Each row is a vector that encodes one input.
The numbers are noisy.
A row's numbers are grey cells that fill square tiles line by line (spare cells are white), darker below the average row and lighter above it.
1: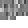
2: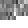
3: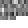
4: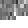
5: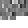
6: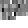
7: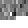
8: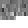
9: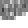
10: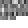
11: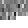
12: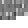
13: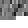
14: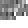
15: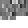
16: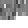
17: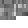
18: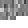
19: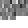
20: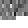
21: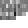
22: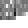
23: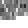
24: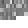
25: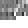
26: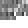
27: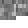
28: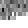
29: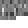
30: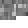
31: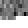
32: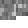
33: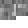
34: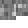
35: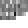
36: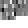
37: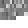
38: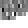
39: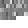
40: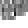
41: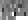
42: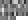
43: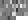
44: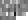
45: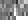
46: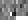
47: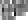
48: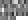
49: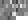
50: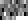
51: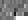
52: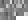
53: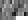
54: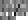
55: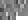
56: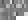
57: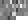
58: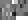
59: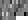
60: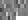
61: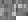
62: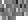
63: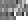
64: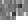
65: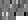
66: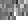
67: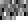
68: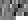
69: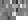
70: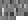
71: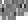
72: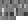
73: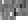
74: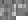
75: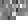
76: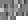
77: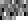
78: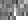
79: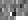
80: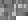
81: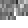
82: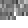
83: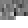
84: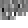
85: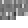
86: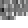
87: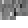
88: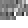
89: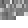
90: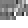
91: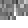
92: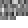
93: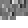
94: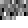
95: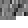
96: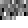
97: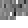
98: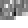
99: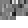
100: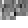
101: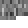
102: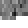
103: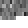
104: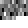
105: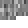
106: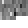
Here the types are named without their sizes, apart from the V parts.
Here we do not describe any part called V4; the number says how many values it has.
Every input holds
a list of items, each a true/false value and a value of V4.
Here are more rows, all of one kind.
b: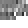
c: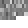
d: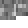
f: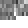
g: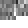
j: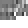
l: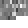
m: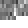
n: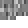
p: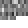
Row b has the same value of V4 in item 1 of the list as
f, g, j and m.
